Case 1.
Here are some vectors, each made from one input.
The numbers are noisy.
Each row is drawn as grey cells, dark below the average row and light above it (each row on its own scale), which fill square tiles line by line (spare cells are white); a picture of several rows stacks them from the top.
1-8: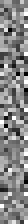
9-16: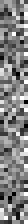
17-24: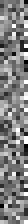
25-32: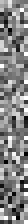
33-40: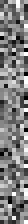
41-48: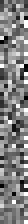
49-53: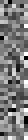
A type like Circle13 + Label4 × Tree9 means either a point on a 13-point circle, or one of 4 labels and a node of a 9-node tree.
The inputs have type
Circle6.
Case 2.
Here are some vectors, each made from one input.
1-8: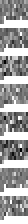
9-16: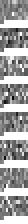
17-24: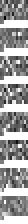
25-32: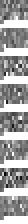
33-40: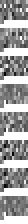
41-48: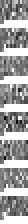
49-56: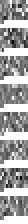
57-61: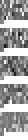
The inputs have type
Bool × Bool × Bool × Bool.
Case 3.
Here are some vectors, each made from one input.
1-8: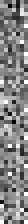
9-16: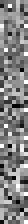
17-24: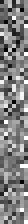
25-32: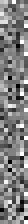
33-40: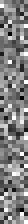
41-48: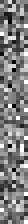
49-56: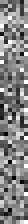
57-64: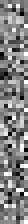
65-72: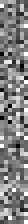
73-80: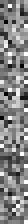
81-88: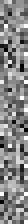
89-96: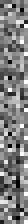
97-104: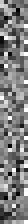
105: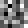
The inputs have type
Bool × Bool × Bool × Bool + Unit.
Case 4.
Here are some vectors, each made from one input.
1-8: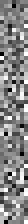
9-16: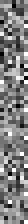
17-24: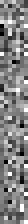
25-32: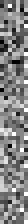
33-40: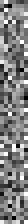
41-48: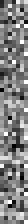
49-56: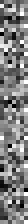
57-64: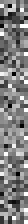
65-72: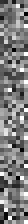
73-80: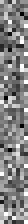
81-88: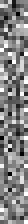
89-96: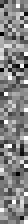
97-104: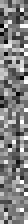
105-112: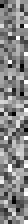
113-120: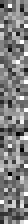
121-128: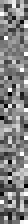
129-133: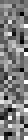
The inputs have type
Bool × Bool × Bool × Bool + Unit.
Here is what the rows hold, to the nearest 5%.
About 5% of them hold a fixed value. The rest hold four true/false values.
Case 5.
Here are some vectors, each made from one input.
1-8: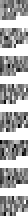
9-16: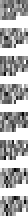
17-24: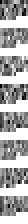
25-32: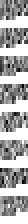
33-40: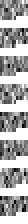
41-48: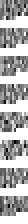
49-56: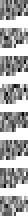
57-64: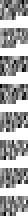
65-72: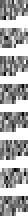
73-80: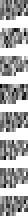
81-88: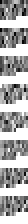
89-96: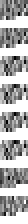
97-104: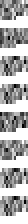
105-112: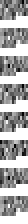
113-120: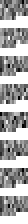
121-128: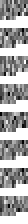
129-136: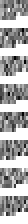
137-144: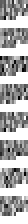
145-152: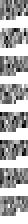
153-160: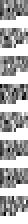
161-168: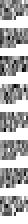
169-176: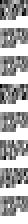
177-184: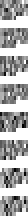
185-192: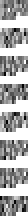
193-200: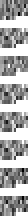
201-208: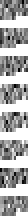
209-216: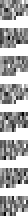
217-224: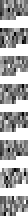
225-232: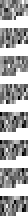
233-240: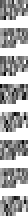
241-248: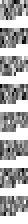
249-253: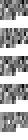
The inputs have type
Bool × Bool × Bool.
